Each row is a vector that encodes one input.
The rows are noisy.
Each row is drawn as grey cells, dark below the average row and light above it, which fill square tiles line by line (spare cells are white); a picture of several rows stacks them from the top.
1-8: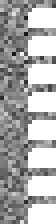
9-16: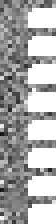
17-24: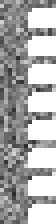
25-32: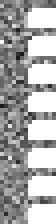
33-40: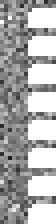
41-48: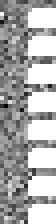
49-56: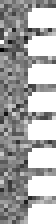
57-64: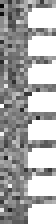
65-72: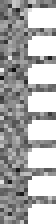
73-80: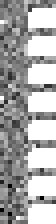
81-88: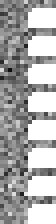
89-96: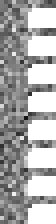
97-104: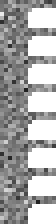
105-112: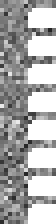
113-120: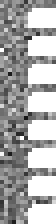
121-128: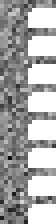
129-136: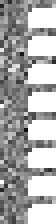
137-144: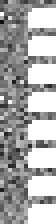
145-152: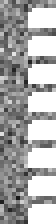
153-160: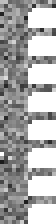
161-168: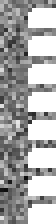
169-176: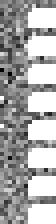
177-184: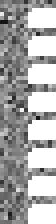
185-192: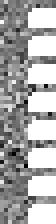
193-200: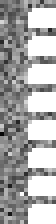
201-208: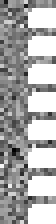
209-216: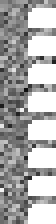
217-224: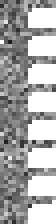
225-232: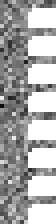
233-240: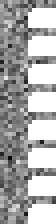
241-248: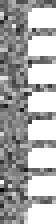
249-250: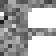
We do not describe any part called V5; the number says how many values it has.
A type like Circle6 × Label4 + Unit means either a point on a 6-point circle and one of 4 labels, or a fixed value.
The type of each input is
Line6 × List2(V5) + Line7 + Line8.
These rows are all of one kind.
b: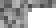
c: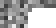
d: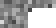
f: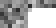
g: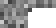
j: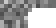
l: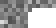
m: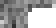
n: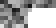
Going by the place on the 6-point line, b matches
f and n.
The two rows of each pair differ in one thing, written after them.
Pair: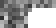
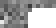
the value of V5 in item 2 of the list
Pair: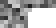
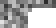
the value of V5 in item 1 of the list
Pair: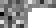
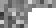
the value of V5 in item 1 of the list
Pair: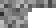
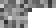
the value of V5 in item 2 of the list
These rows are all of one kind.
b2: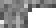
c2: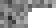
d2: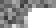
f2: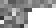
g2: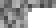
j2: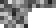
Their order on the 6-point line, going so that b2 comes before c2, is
d2, g2, j2, b2, f2, c2.
